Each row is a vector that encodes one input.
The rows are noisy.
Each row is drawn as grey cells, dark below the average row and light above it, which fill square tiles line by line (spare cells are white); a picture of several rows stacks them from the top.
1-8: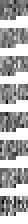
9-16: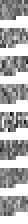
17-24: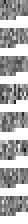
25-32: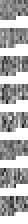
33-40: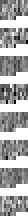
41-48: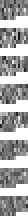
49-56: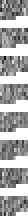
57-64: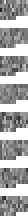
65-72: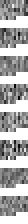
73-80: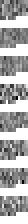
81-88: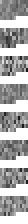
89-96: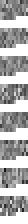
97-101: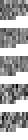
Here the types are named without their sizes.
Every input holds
a point on a line.
